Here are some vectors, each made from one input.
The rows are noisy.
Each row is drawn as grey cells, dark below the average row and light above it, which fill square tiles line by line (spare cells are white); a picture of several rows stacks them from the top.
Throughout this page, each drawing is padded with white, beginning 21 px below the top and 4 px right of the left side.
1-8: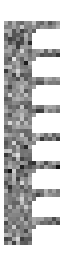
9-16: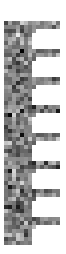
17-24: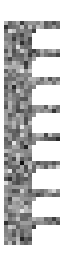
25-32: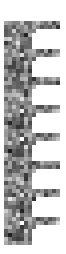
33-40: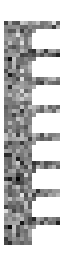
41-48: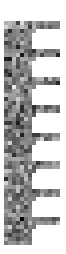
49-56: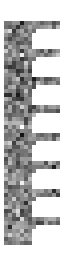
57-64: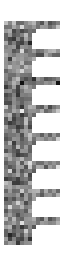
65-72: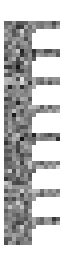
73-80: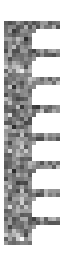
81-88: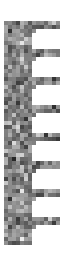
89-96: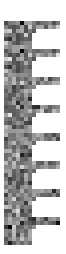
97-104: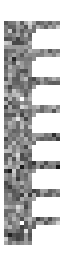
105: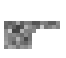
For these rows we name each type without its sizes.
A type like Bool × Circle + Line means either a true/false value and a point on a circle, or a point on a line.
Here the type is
Label × Line.
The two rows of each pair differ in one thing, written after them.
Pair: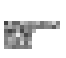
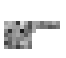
the label
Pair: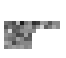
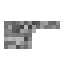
the place on the line
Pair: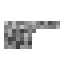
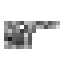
the place on the line
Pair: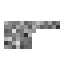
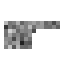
the place on the line
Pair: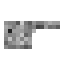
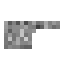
the place on the line
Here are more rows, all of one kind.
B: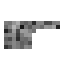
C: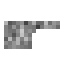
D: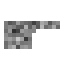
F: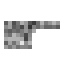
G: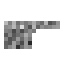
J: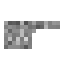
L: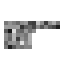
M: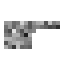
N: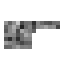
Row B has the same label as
L and N.
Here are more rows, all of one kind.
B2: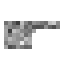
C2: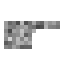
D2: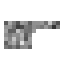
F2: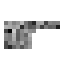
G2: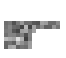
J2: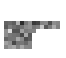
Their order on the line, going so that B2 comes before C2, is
B2, D2, F2, C2, G2, J2.
